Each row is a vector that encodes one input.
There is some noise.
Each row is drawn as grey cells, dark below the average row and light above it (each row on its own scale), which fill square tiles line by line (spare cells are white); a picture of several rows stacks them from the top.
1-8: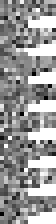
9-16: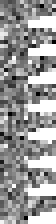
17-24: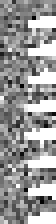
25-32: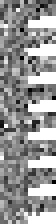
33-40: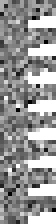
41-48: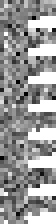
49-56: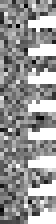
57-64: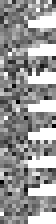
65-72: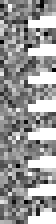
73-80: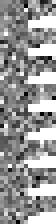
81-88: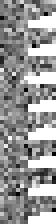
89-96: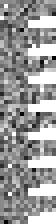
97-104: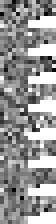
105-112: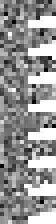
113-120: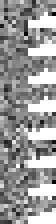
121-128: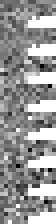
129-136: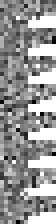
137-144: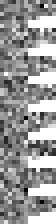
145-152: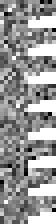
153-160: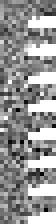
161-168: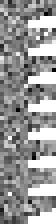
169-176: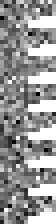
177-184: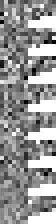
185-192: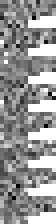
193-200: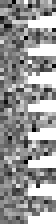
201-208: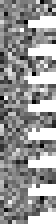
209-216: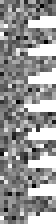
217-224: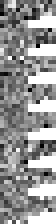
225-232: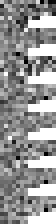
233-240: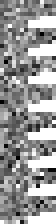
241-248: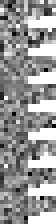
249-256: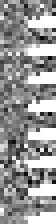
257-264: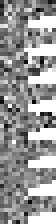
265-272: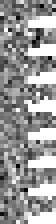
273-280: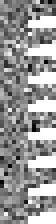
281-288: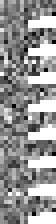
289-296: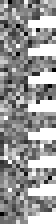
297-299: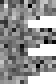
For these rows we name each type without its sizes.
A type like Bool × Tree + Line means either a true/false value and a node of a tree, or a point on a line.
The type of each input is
(Bool × Bool × Bool × Bool + Unit) × Label × Label × Label.
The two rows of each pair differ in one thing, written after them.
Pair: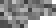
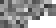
one of the four true/false values
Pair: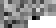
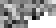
one of the four true/false values
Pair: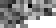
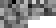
one of the three labels
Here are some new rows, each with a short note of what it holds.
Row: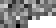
three labels
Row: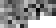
three labels and four true/false values
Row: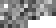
three labels and four true/false values
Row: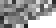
three labels
